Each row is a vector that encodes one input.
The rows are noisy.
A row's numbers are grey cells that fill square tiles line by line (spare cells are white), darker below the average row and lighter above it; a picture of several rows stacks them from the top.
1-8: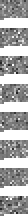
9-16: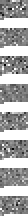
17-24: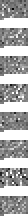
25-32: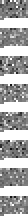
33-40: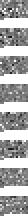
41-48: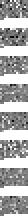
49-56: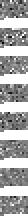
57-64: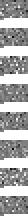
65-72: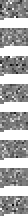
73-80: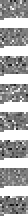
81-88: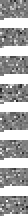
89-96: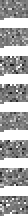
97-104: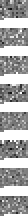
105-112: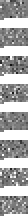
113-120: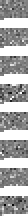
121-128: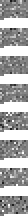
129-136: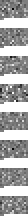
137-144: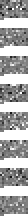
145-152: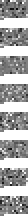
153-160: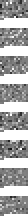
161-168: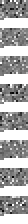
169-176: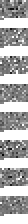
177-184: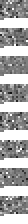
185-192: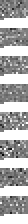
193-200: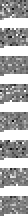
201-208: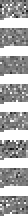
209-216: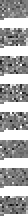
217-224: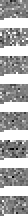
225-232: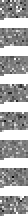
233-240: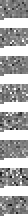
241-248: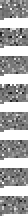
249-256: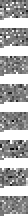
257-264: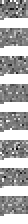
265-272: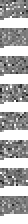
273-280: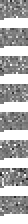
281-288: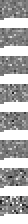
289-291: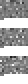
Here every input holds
either a fixed value, or one of 6 labels and a true/false value, or a node of a 15-node tree.
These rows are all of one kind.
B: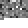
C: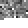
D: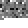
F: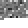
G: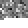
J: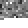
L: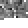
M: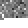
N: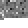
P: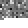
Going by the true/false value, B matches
D and N.
